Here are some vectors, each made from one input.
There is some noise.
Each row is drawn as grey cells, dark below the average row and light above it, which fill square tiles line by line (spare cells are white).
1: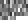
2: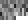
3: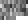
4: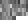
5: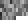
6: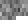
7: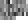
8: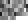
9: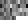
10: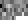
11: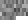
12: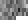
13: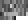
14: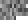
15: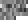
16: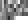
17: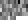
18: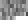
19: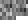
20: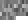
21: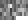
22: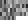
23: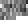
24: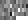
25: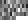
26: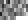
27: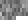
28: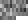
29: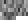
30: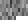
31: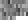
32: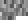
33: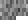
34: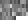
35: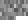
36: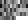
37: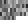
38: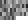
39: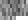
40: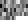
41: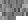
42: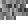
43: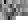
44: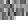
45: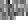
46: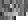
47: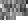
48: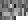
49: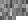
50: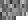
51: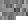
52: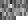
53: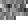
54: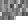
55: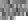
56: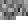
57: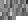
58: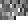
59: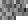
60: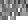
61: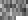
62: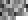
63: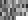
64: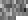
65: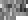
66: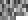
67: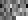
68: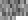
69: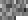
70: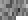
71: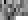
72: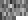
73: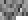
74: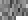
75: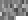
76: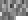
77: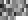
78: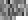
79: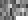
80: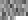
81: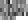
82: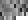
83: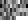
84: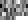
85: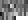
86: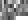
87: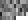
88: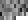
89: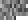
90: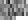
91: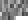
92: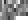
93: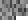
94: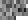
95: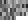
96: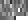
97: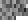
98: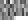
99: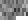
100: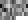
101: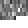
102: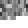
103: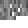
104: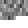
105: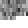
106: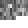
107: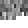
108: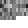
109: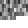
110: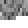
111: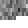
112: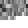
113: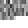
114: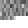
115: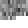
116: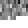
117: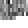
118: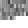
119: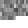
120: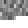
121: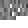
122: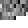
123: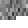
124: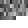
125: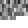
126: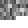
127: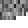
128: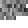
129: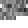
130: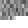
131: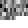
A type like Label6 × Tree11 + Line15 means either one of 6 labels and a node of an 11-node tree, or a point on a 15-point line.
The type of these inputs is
(Line7 + Tree7) × Tree8.
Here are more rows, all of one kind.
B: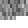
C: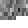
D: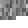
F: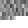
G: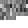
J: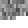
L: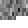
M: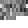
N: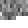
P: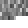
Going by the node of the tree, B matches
F and J.
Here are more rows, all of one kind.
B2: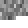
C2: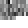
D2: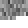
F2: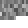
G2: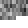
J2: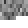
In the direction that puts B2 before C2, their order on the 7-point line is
G2, F2, B2, D2, C2, J2.
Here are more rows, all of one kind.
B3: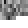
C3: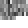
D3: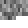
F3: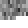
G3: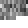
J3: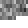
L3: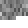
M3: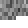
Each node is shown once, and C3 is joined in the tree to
F3.
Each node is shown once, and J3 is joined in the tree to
G3 and M3.
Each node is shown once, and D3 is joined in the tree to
B3 and L3.
